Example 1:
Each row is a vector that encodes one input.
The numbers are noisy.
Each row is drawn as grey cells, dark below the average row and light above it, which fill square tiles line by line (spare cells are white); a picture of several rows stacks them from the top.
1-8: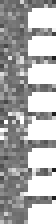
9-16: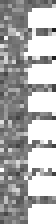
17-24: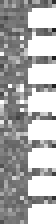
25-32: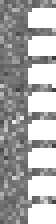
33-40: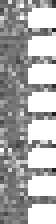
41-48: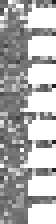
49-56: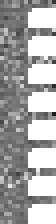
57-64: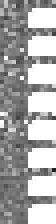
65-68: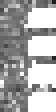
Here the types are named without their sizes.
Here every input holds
a label.
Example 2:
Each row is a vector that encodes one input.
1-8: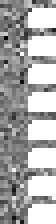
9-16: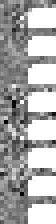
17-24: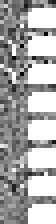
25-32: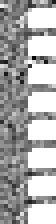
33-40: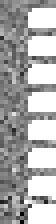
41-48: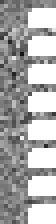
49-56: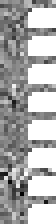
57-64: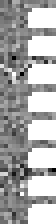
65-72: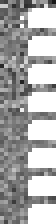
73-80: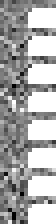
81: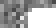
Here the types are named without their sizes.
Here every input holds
a label.
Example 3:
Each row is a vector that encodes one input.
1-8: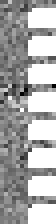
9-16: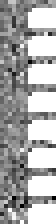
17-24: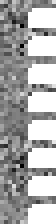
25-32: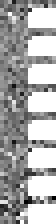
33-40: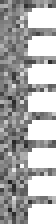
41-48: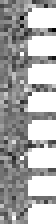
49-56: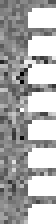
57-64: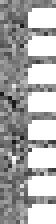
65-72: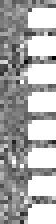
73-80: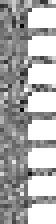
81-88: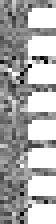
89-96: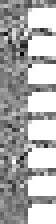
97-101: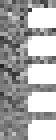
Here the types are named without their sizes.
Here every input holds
a label.
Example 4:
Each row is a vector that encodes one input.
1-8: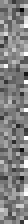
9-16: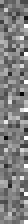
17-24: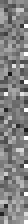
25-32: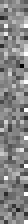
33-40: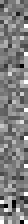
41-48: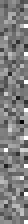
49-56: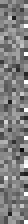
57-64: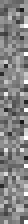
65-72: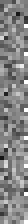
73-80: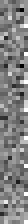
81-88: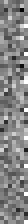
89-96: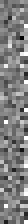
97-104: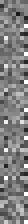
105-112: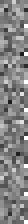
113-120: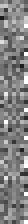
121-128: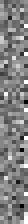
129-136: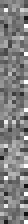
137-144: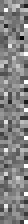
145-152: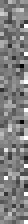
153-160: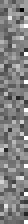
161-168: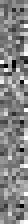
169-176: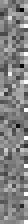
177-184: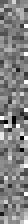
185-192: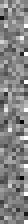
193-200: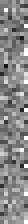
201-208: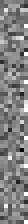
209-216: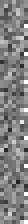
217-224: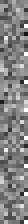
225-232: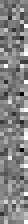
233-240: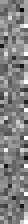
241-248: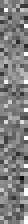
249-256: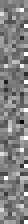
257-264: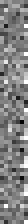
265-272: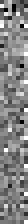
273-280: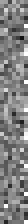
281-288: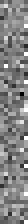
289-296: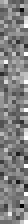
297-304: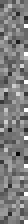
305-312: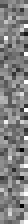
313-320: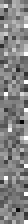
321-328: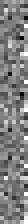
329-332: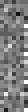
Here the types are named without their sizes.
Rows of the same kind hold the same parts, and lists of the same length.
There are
2 kinds of row.
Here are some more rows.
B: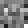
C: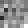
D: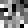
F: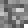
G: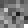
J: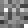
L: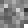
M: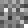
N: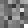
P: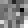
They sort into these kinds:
B, C, F, G, J, L, M, N, P
D

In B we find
a point on a circle.
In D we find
a fixed value.
